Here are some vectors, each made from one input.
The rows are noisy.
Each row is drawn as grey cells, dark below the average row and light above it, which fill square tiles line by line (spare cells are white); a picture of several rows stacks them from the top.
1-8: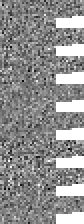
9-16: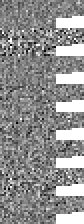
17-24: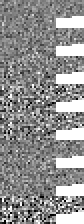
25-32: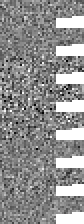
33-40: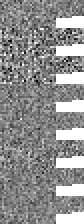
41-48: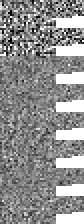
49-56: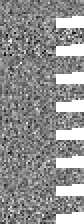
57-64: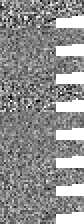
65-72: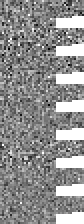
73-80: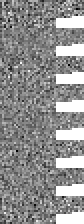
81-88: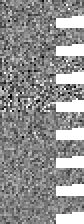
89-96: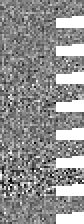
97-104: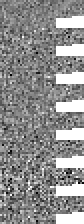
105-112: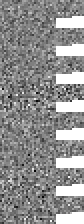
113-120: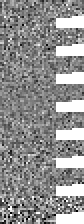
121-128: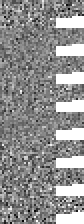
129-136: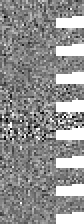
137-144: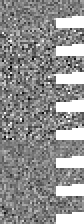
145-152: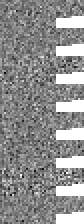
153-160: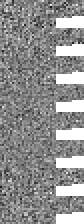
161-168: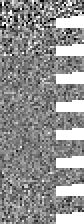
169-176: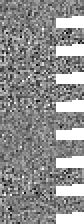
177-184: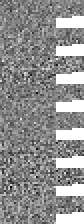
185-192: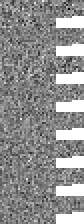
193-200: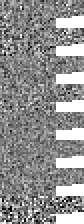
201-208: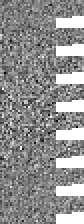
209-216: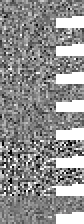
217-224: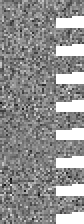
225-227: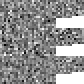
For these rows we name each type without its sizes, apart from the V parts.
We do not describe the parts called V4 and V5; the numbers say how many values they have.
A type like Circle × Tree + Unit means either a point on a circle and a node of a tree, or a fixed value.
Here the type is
Circle + (Line + V4) × V5.
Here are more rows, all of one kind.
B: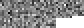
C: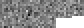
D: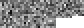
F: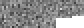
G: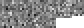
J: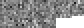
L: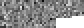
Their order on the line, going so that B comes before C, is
D, G, J, B, C, F, L.
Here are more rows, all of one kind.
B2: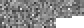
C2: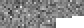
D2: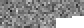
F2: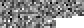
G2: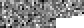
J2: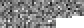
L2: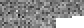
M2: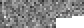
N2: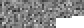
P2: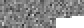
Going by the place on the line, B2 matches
N2 and P2.
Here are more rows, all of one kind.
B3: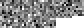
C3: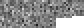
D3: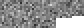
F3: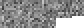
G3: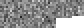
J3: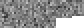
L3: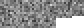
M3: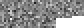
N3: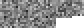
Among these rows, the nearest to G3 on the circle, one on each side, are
J3 and N3.
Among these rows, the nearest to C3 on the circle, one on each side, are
B3 and L3.
